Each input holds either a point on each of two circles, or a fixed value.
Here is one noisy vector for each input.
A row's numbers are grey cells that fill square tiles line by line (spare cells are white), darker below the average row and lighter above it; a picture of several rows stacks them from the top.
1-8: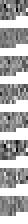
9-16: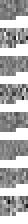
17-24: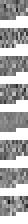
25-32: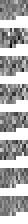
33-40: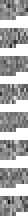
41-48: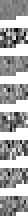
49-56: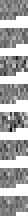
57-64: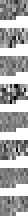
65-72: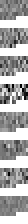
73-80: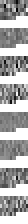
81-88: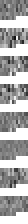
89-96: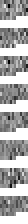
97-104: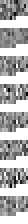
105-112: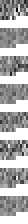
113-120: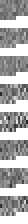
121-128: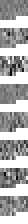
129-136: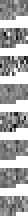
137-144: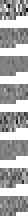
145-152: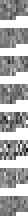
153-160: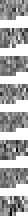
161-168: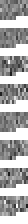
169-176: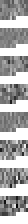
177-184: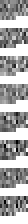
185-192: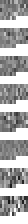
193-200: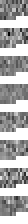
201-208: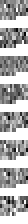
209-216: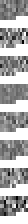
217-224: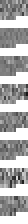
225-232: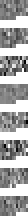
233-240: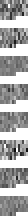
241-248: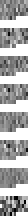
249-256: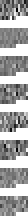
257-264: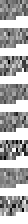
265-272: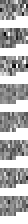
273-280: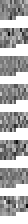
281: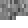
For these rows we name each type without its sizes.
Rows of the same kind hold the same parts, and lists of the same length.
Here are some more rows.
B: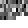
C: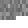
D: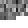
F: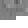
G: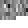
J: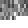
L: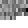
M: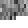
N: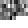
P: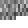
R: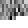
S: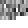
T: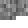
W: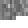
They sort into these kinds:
B, C, D, F, G, J, M, N, P, R, S, T, W
L

